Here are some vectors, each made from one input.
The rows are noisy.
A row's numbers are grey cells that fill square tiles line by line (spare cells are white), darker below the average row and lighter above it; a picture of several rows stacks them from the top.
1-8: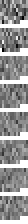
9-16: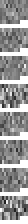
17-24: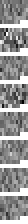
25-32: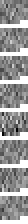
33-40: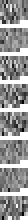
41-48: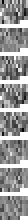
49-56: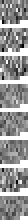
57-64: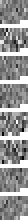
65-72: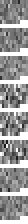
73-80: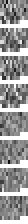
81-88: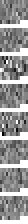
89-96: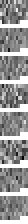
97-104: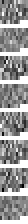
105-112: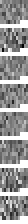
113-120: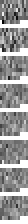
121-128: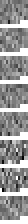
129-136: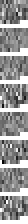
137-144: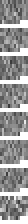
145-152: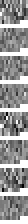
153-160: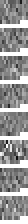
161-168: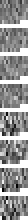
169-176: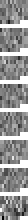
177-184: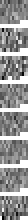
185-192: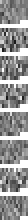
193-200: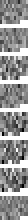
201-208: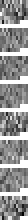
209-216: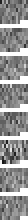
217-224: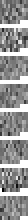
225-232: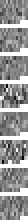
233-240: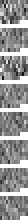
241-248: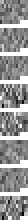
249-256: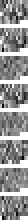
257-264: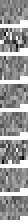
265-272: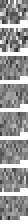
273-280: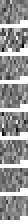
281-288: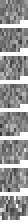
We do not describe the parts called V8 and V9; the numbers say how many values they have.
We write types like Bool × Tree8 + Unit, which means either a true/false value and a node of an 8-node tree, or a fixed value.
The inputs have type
Bool × Label12 × V9 + V8.
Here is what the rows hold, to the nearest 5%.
About 65% of them hold one of 12 labels, a true/false value and a value of V9. The rest hold a value of V8.
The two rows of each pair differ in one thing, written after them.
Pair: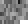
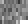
the true/false value
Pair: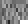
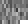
the value of V9
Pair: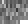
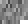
the value of V9
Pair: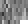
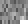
the label
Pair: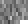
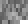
the label
